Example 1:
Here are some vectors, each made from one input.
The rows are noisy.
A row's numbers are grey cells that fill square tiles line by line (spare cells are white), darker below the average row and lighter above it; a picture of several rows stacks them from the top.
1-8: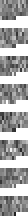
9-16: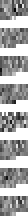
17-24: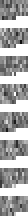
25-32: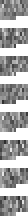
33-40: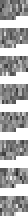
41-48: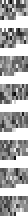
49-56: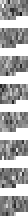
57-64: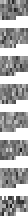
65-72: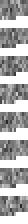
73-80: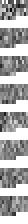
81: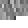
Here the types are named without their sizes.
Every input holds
a list of points on a circle.
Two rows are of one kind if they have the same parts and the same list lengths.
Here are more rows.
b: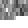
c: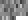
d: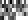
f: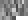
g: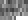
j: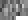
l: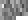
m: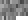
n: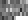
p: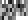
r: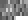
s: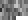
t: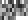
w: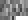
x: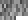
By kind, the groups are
b, j, n, r, w
c, f, g, l, m, s, x
d, p, t

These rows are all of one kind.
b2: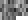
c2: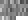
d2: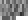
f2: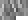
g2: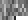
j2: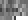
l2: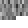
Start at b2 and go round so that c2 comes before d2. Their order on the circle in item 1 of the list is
b2, g2, j2, c2, f2, l2, d2.
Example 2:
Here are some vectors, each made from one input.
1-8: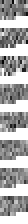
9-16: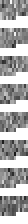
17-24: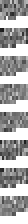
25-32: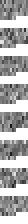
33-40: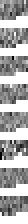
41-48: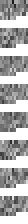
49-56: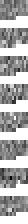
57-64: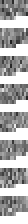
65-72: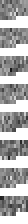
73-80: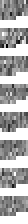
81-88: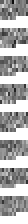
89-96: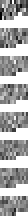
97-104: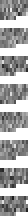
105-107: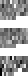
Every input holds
either a fixed value, or one of 9 labels and a true/false value.
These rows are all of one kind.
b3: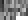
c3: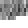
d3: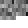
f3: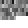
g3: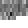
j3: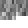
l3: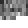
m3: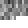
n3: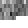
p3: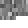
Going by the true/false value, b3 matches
n3 and p3.
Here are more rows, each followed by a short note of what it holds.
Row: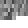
one of 9 labels and a true/false value
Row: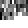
a fixed value
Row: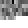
one of 9 labels and a true/false value
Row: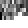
a fixed value
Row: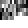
a fixed value
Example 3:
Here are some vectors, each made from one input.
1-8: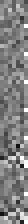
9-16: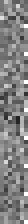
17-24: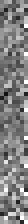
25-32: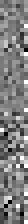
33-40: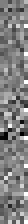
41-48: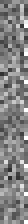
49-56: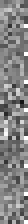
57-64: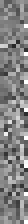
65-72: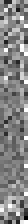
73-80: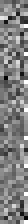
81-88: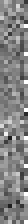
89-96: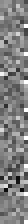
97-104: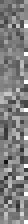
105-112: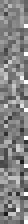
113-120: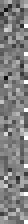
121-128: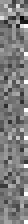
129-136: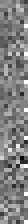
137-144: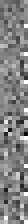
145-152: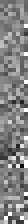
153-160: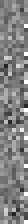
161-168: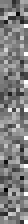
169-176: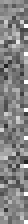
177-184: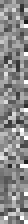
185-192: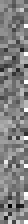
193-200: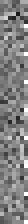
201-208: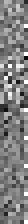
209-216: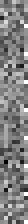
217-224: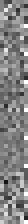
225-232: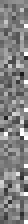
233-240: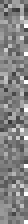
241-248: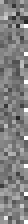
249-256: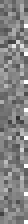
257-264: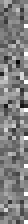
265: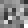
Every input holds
either a point on a 10-point circle and a true/false value, or a fixed value.
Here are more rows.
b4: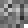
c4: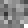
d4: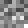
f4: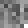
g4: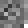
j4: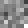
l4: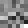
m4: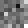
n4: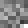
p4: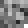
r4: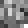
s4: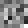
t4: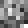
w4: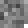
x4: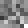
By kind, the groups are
b4, c4, d4, f4, g4, j4, l4, m4, n4, s4, w4, x4
p4, r4, t4

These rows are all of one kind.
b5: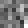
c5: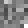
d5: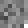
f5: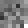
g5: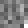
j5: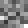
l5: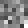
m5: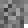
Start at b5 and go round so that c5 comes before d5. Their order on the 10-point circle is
b5, f5, j5, c5, d5, l5, g5, m5.
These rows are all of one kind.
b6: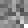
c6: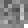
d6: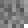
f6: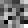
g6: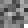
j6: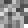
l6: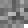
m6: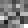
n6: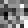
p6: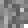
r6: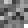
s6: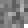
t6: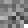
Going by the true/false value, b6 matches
d6, f6 and j6.
